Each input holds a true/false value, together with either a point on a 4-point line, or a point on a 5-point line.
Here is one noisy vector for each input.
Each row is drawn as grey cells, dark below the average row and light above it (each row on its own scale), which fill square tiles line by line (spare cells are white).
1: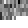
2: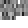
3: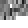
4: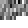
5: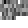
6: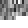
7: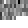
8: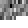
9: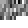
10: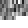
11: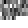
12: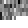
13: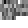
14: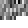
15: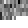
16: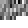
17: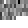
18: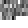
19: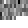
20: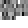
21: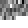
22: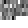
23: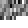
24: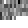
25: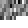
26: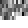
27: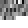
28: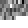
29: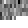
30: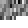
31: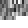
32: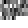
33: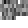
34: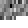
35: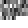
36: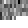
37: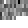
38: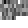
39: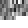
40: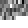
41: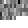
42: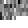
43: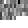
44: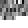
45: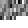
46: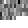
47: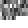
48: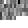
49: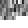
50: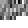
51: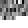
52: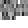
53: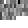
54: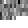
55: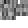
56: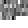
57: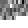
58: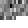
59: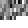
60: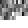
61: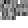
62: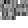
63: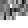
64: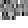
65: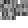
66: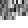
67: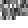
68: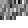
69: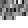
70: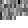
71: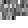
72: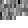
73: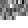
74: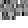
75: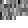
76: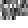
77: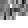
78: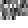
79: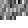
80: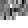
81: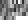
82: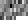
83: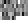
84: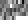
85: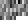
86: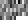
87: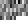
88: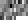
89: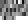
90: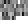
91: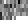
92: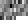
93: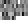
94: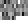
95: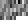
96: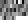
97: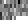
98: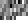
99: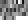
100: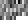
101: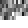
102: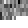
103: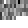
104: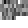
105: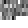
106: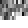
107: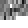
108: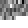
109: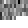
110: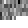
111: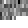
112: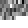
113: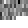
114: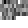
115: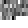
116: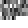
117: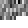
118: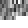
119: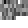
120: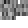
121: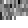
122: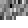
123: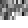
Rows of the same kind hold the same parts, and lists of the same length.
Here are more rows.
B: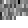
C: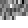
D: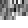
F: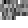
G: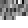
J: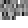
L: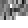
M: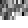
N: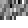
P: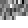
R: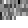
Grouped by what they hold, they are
B, N, R
C, D, F, G, J, L, M, P

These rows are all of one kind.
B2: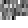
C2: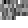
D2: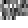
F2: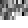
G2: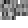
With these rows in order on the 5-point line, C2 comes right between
B2 and G2.
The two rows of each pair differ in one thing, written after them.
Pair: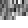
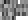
the true/false value
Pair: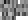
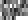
the place on the 5-point line
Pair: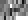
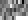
the place on the 5-point line
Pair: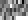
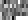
the true/false value
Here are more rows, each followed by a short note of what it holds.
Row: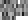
a point on a 5-point line and a true/false value
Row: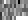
a point on a 4-point line and a true/false value
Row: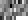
a point on a 4-point line and a true/false value
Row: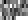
a point on a 5-point line and a true/false value
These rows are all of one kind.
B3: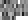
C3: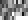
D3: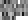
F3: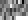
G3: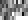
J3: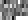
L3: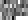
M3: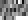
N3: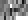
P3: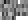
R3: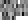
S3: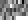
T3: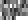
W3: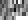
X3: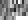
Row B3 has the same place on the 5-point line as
C3, D3, G3 and R3.
